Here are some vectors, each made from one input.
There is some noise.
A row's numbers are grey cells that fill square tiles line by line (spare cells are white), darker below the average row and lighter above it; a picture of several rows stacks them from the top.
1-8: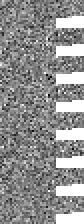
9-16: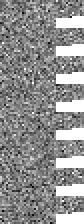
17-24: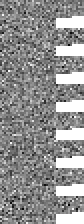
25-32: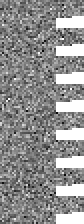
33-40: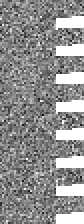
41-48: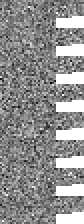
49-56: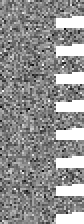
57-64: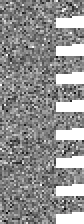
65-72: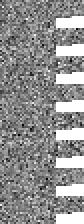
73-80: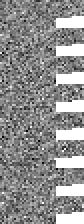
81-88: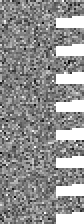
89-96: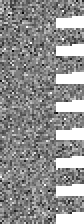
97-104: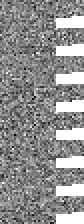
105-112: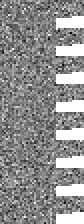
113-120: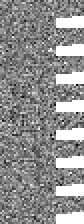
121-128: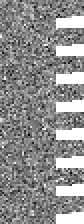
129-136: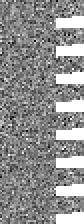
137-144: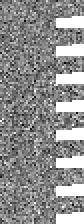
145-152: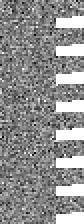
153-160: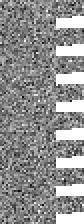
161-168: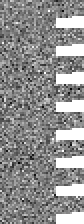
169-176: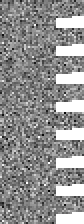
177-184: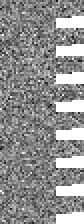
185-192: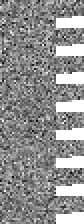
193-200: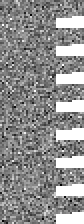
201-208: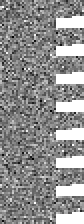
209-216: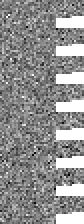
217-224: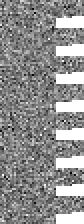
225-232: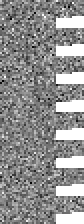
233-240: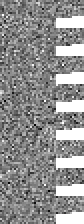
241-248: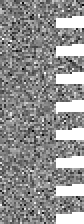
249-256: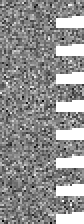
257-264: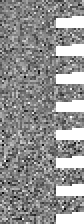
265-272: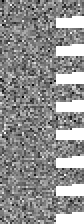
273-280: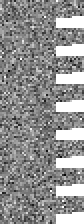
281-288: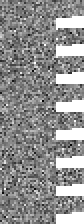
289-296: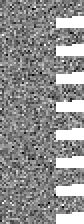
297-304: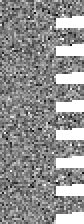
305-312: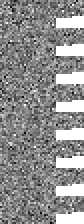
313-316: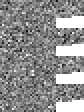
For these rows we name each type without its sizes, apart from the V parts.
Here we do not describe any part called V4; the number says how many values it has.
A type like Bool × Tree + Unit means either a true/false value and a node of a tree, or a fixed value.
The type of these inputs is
(Circle + Tree) × (Line + V4) × V4.
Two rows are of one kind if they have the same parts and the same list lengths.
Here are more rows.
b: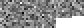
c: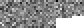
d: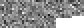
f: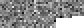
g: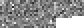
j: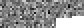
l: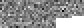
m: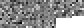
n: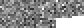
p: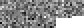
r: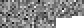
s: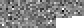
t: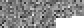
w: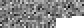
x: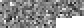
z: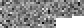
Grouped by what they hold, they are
b, f, p, w, x
c, d
g, l, s, t
j, m, n, r, z

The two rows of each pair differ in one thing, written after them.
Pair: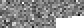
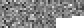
the value of V4
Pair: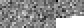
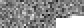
the place on the line
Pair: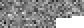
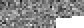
the place on the line
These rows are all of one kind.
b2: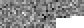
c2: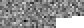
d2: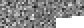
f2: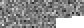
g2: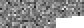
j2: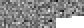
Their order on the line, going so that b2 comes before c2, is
b2, c2, f2, j2, g2, d2.
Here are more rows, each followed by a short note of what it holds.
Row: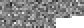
a point on a line, a node of a tree and a value of V4
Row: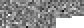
a node of a tree and two values of V4
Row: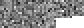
a point on a circle, a point on a line and a value of V4
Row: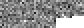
a point on a circle and two values of V4
